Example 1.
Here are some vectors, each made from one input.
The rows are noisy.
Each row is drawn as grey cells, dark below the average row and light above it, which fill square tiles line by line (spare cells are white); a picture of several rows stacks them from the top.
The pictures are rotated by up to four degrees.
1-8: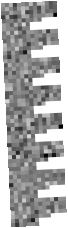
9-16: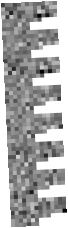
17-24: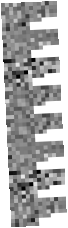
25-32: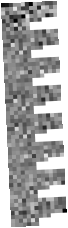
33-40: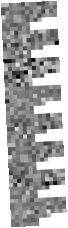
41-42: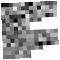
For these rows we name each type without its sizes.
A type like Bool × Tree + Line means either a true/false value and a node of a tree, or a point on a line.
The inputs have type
Tree + Unit.
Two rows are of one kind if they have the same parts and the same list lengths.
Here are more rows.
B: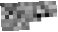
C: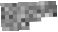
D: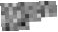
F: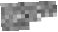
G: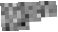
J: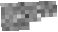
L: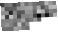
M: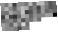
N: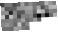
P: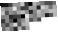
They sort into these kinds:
B, C, D, F, G, J, L, M, N
P

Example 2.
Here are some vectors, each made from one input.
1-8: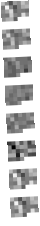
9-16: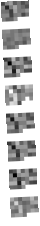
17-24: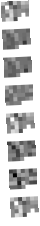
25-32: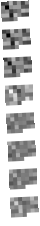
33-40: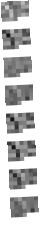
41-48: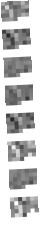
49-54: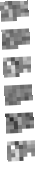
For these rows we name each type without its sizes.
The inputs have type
Line.
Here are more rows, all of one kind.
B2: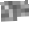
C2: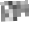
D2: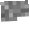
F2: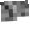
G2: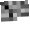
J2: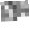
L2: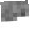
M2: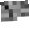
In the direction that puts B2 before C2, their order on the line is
G2, M2, F2, L2, D2, B2, J2, C2.
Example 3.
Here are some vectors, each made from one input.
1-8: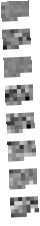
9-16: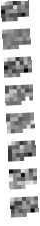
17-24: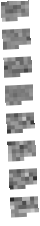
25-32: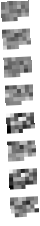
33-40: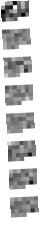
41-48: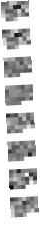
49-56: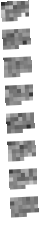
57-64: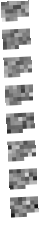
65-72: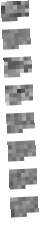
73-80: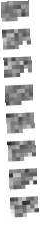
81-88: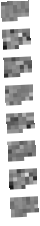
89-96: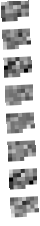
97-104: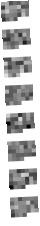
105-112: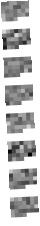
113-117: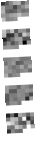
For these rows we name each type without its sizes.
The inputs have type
Line.
